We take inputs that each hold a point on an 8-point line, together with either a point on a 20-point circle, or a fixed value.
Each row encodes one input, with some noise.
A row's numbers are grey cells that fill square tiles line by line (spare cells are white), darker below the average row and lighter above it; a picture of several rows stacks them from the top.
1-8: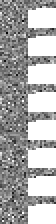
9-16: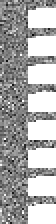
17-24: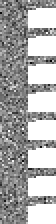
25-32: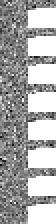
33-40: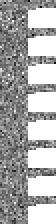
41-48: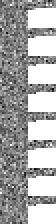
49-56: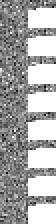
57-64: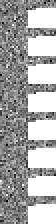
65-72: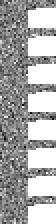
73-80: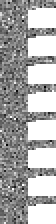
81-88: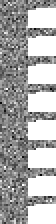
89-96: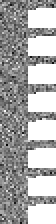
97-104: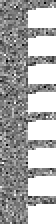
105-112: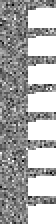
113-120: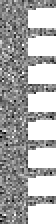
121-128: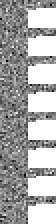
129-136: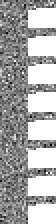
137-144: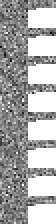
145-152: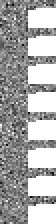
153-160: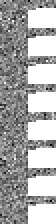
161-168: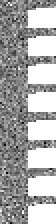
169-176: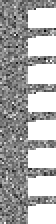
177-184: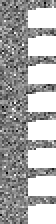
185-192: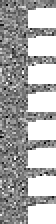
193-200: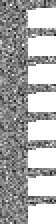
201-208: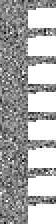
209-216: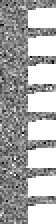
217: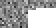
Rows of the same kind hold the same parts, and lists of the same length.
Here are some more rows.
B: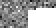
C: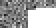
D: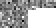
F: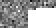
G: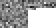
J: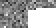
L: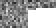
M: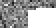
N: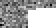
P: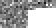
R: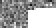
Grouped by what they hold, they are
B, C, F, G, J, L, M, N, P, R
D

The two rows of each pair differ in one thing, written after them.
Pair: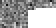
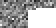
the place on the 20-point circle
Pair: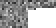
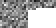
the place on the 8-point line
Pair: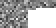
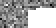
the place on the 8-point line
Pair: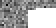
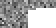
the place on the 20-point circle
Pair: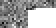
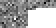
the place on the 20-point circle
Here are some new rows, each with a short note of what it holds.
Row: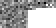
a point on a 20-point circle and a point on an 8-point line
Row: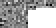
a point on a 20-point circle and a point on an 8-point line
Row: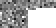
a point on an 8-point line
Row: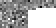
a point on an 8-point line
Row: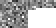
a point on an 8-point line
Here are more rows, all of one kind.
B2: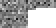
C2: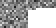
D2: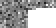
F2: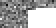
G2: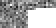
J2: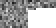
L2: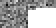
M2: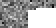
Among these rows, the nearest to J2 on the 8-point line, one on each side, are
F2 and G2.
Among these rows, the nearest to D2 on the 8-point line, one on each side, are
C2 and G2.
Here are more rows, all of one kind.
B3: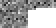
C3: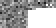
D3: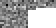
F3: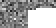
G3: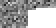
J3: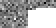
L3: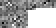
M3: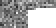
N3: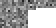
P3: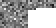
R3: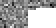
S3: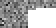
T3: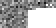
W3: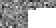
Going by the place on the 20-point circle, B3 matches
C3, J3 and T3.
